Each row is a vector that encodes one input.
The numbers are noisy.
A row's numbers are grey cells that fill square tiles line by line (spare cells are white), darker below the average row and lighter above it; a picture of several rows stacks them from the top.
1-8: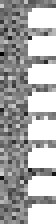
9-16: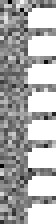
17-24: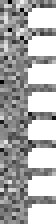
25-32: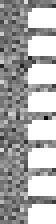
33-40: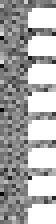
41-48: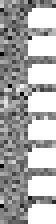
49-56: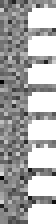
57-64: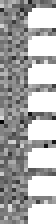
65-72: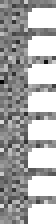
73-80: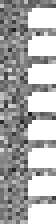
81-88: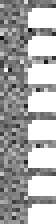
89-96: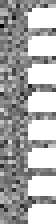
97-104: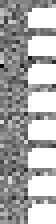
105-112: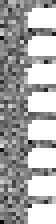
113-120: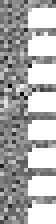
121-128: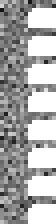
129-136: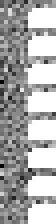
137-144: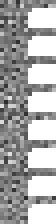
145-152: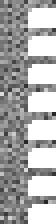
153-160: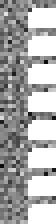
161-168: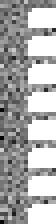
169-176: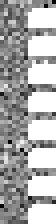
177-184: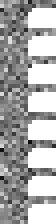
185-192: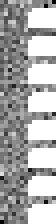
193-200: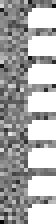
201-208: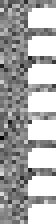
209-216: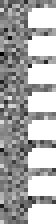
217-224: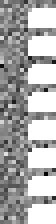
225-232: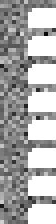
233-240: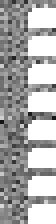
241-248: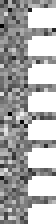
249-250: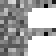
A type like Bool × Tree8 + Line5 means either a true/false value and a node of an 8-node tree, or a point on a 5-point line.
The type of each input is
Bool × Line11 + List2(Circle11).
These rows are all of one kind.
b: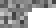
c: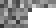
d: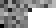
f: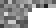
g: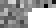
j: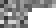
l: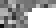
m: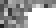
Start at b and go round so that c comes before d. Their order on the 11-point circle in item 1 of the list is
b, g, m, c, d, f, j, l.
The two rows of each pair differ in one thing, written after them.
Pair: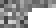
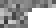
the place on the 11-point circle in item 1 of the list
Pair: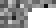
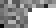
the place on the 11-point circle in item 1 of the list
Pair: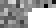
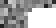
the place on the 11-point circle in item 2 of the list
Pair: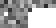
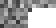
the place on the 11-point circle in item 2 of the list
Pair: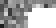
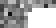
the place on the 11-point circle in item 2 of the list
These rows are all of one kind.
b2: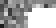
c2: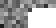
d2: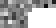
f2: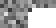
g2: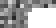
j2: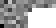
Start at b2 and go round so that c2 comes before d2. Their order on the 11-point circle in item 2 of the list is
b2, g2, c2, d2, f2, j2.
